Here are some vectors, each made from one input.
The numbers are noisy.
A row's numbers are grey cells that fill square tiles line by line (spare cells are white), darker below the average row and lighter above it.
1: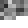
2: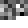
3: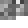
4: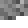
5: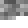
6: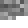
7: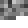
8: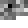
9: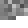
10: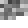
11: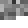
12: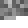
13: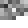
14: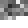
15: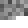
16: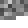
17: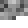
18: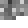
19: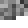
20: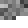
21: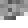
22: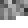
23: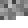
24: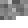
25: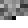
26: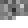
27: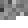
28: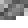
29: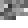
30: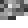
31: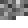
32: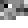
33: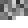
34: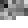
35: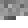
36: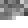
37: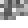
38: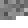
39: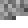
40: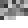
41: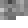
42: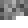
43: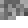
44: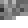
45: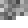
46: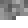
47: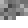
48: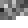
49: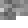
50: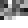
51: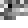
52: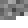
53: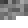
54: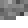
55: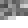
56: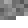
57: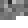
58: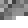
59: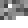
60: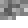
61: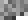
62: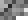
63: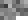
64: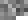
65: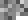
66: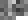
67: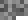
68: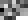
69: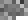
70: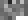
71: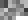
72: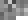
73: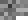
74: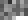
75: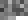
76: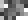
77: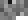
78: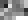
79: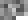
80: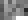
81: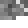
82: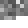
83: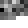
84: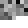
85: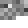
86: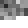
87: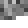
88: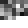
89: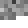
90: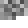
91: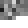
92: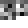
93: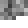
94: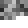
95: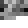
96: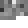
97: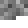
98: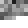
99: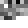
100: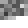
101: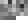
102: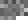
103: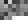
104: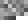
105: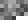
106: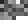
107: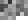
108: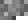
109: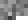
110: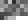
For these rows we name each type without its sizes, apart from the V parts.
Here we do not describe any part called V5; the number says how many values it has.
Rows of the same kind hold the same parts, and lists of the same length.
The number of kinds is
4.
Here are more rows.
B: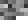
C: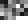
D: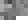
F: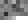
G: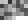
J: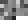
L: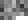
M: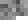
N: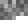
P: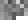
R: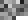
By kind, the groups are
B, F, M, R
C
D, J, P
G, L, N

